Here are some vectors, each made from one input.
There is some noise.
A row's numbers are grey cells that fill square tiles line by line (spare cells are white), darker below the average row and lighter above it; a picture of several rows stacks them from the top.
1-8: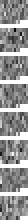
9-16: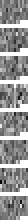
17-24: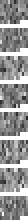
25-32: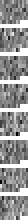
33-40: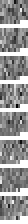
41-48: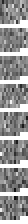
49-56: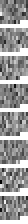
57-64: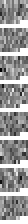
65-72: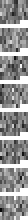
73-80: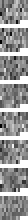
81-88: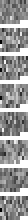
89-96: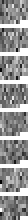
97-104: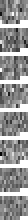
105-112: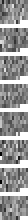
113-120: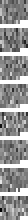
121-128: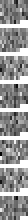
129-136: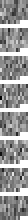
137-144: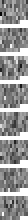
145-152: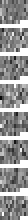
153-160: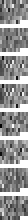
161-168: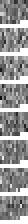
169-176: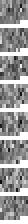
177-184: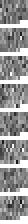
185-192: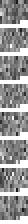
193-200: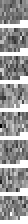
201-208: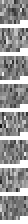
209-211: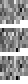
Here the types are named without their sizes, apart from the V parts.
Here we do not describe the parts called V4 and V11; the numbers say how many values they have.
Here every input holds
a value of V11, together with either a point on a line and a true/false value, or a value of V4.
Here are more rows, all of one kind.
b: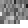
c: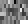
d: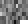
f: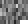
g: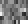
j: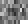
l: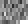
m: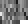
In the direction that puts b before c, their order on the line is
b, l, c, g, d, m, f, j.
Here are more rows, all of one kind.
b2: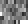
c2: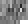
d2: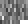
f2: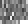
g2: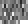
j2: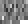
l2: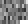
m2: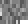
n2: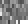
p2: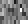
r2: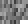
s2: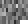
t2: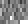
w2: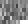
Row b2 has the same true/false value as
p2, r2 and s2.
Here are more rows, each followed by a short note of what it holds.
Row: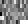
a value of V4 and a value of V11
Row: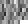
a value of V4 and a value of V11
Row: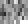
a value of V4 and a value of V11
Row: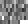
a point on a line, a true/false value and a value of V11
